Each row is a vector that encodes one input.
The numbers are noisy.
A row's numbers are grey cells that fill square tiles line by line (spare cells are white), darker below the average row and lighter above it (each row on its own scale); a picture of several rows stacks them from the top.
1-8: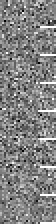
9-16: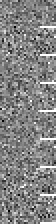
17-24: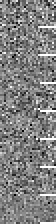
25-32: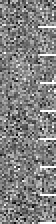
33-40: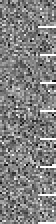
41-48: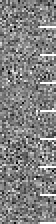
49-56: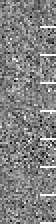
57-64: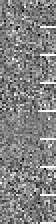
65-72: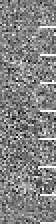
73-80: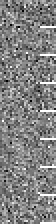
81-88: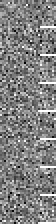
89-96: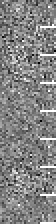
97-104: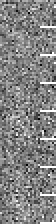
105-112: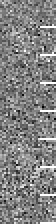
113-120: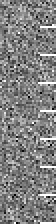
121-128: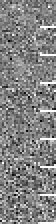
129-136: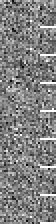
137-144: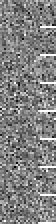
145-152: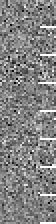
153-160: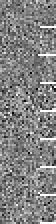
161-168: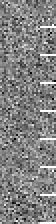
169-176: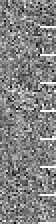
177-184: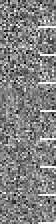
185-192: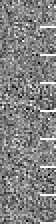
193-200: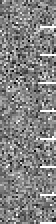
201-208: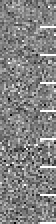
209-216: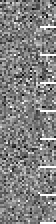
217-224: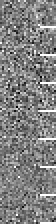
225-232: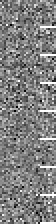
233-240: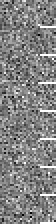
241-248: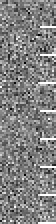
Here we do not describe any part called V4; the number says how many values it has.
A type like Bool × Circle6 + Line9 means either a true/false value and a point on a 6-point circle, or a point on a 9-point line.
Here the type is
Line6 + (Tree7 + Tree8) × V4 × V4 × V4.
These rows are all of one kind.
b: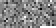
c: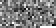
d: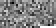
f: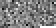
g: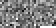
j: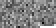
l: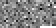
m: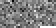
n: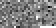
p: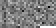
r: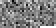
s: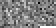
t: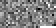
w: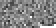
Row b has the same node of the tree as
l, m and n.
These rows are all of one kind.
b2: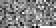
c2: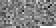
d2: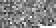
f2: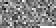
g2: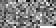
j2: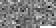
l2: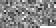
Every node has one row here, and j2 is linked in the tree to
c2 and f2.
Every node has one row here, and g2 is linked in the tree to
b2.
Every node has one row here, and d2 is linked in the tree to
c2 and l2.
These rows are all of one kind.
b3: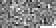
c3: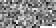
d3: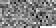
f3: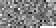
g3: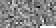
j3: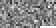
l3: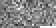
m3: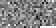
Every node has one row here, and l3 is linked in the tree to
b3.
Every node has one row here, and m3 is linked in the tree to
g3 and j3.
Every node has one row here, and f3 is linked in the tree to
c3.
